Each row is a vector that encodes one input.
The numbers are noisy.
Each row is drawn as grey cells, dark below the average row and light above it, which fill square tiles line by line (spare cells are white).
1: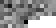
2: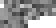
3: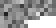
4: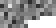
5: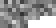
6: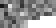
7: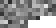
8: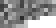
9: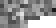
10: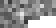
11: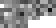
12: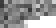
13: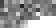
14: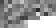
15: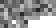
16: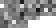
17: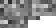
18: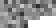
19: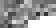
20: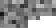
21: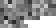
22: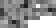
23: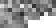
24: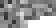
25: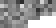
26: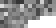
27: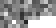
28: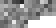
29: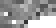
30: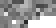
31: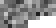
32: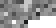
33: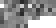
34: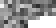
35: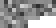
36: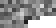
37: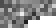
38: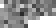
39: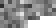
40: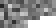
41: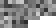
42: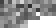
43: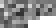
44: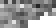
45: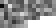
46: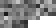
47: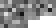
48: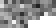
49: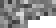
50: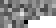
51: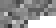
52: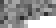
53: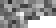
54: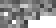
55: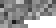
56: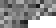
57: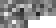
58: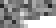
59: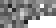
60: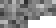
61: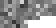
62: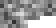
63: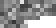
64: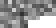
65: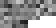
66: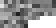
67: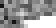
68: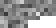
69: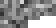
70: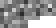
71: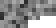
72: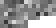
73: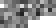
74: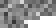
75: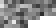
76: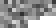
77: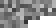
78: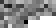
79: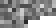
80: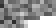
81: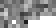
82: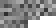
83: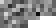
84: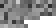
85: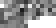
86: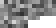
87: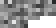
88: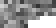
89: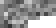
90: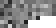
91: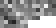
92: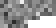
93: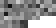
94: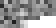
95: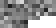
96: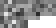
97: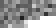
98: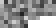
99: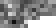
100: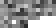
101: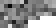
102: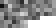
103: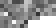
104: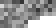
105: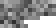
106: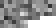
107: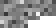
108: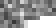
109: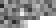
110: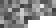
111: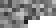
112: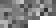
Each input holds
one of 5 labels, together with either a point on a 10-point line, or three true/false values.
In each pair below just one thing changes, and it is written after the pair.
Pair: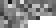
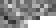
the place on the 10-point line
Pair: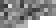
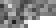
the label
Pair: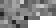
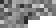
the label
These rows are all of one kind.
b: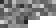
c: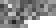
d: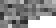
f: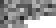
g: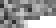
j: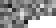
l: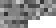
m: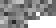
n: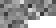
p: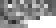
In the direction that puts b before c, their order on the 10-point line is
d, j, l, b, m, n, p, g, f, c.
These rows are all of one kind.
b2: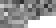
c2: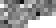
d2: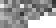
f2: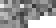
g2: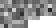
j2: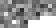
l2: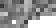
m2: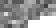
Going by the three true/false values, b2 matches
d2 and f2.
